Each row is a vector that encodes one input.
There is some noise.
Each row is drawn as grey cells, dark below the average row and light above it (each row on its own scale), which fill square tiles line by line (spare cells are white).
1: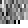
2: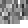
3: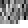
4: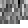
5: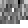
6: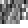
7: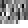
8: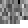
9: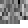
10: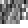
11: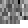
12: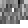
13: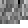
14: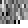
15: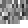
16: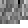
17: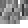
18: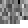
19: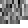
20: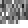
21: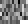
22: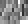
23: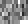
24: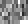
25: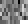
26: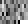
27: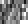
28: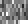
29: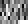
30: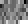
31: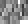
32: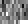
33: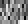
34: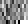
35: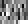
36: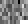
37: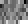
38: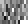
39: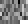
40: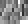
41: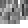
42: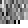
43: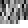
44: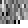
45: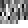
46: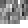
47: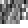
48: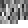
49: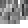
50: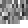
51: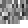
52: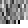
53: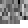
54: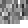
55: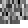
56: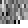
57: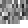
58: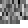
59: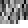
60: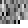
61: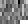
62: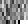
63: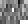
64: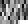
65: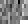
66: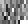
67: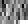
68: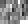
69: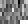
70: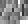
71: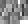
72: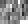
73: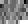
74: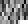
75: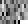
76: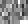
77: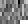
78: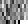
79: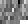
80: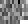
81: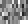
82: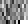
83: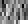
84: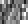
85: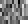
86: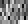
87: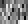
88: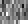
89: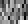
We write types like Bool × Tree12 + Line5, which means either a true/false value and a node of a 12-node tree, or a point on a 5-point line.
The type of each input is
Bool × List2(Line6).
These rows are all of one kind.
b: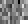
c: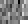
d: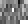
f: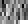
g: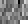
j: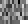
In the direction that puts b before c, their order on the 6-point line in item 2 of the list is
b, c, g, f, j, d.
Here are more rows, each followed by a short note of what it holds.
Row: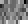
a true/false value, together with the empty list
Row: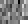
a true/false value, together with a list of two items
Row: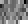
a true/false value, together with the empty list
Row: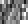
a true/false value, together with the empty list
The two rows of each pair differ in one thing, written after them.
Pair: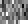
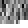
the place on the 6-point line in item 1 of the list
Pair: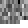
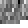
the place on the 6-point line in item 1 of the list
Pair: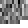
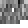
the place on the 6-point line in item 1 of the list
